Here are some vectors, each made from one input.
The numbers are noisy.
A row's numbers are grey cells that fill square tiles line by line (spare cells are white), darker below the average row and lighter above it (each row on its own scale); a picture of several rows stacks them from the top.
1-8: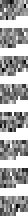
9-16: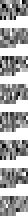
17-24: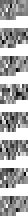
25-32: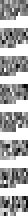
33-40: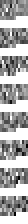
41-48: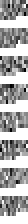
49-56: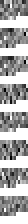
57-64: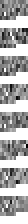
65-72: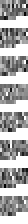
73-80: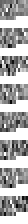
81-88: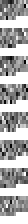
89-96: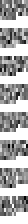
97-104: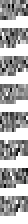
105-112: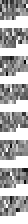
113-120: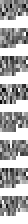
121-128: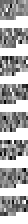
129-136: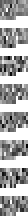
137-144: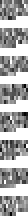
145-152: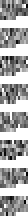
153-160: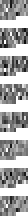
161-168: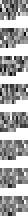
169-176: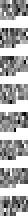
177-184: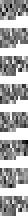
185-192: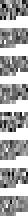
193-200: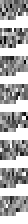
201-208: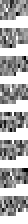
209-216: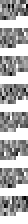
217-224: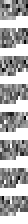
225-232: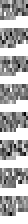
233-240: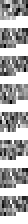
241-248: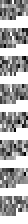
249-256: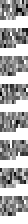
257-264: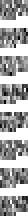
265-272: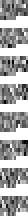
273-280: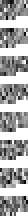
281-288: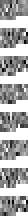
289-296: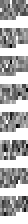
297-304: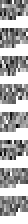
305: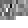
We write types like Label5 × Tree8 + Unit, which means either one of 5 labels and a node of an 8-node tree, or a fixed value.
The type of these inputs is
Circle10 + Label8 × Label8 + Unit.
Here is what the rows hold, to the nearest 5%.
About 50% of them hold a point on a 10-point circle. A few of them hold a fixed value. The rest hold two labels (each one of 8).
